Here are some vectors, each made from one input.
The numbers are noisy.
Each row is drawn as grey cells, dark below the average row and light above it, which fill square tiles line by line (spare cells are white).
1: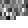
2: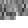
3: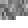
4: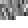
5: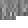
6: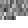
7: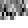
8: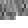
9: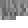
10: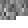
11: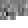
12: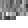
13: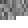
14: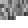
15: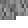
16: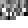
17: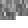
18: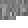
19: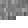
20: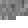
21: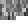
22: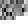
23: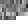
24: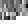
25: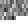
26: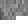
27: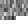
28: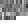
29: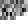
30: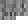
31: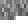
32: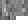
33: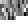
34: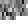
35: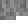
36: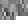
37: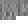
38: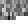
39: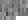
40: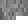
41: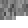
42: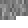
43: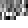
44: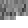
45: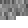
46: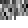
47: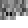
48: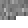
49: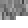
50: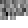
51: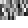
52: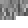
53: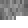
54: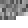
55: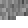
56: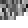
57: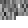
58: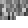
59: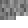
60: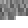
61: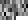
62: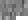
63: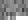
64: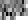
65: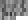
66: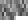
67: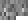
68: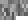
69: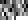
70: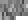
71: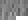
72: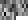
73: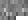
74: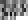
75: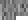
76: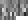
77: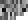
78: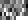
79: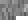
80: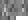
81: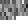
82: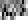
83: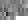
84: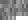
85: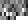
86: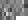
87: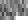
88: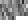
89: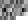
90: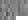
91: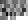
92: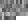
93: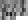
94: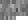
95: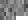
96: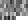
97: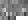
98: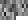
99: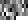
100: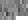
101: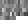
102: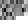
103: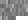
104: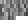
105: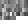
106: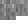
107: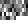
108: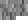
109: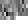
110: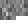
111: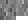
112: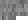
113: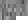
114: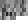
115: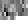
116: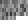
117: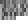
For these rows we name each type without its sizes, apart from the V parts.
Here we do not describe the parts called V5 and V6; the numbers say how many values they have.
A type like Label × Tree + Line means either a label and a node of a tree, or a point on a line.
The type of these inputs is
(Bool × Bool × Bool + V6) × V5 + Line.
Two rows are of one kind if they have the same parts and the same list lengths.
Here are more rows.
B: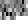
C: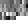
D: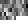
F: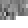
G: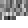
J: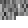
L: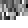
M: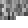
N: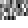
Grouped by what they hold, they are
B, D, F
C, G, L, N
J, M

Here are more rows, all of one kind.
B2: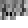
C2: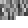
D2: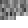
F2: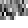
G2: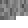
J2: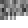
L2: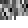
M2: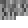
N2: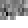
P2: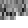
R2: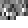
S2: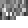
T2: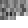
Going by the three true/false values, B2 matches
F2 and N2.
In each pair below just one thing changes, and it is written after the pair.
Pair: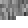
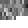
the value of V5
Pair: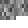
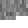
one of the three true/false values
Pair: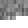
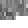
the value of V5
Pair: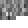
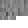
the value of V5
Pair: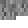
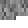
one of the three true/false values
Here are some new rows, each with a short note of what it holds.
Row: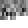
three true/false values and a value of V5
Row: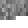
a value of V5 and a value of V6
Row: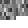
a value of V5 and a value of V6
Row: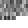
a point on a line
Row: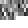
three true/false values and a value of V5
